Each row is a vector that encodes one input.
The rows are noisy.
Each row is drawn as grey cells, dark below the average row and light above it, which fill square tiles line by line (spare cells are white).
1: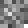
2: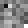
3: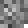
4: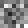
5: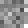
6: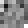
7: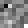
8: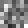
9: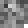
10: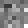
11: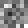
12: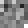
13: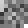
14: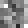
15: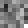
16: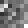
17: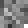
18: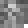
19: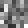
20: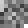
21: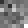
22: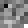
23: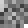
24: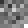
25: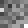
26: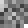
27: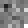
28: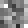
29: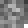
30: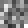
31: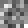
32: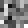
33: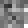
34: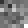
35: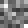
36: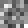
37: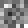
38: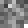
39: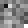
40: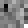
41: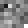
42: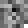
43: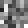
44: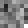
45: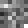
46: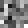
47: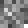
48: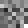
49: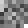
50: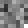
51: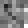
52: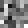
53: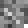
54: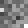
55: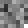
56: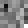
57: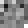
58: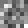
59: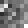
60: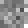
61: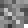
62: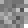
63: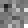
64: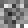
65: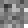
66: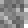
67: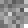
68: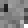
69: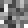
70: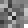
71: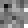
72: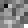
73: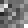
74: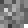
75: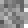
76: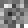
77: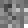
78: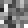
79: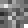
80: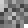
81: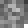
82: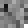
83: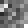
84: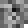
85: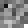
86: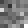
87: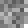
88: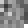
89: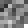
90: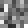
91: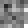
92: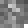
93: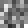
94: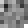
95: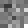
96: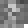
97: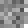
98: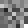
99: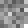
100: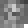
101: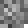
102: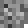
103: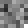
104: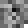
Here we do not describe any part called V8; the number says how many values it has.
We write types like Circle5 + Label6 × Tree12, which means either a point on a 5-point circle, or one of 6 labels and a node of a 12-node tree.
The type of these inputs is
(Bool × Bool × Bool × Bool + Unit) × V8 + Line7.
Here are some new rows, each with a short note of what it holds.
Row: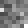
four true/false values and a value of V8
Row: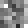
a value of V8
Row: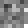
four true/false values and a value of V8
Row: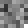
four true/false values and a value of V8
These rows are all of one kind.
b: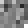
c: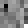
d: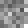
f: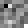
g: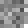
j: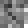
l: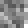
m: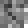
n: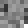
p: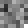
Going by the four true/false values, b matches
j, l, m and p.
